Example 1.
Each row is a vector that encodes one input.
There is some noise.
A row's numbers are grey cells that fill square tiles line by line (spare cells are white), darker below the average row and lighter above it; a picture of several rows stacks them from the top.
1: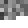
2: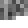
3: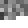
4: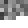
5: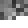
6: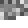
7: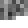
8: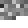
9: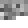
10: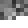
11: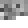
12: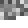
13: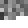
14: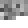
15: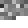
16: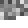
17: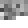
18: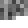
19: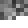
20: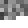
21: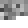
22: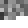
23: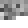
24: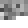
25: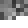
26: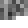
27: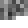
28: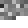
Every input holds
a point on a 6-point circle.
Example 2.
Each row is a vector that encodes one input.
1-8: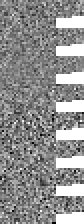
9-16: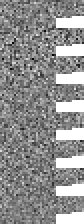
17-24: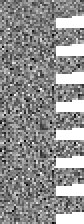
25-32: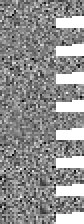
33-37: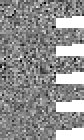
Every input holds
a node of an 8-node tree.
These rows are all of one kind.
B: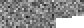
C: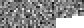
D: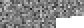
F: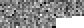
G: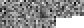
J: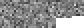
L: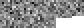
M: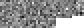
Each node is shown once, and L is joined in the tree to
B.
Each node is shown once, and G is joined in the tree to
M.
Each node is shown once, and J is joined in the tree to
D and F.
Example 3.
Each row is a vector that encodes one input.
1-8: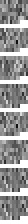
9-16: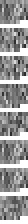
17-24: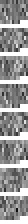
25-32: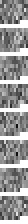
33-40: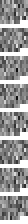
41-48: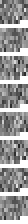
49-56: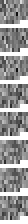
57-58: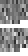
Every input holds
one of 7 labels.
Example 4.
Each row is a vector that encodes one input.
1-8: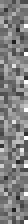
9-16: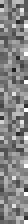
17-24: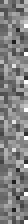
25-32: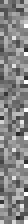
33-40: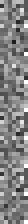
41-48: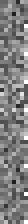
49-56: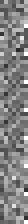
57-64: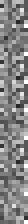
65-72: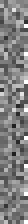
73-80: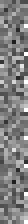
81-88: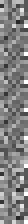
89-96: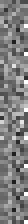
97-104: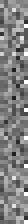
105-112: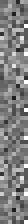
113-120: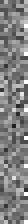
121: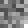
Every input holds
one of 5 labels.
